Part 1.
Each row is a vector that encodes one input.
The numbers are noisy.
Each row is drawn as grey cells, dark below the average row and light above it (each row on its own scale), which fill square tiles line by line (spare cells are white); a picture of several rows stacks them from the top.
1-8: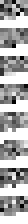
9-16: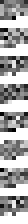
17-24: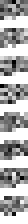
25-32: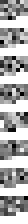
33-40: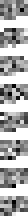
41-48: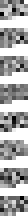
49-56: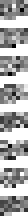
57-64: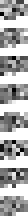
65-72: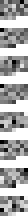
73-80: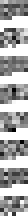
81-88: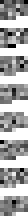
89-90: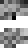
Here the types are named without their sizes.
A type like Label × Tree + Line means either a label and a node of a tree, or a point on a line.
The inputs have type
Bool × Bool × Bool × Bool + Tree.
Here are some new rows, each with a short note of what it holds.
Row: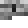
four true/false values
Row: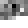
four true/false values
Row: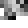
a node of a tree
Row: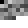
a node of a tree
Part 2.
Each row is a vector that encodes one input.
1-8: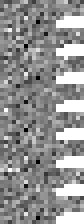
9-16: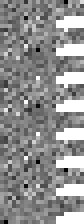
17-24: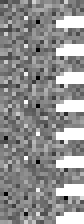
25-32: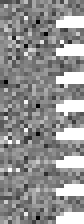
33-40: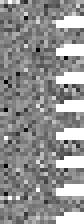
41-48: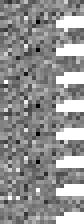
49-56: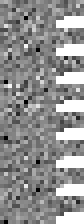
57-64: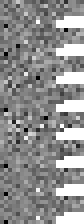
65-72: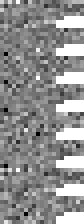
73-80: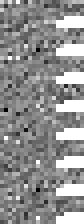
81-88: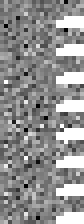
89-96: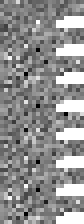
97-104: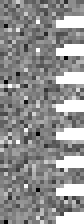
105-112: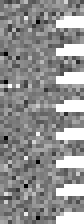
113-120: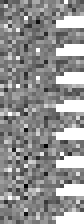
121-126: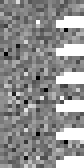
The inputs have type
Line11 + Tree16.
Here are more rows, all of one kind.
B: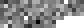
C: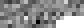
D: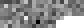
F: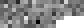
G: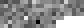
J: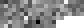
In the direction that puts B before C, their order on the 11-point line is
B, J, G, F, D, C.
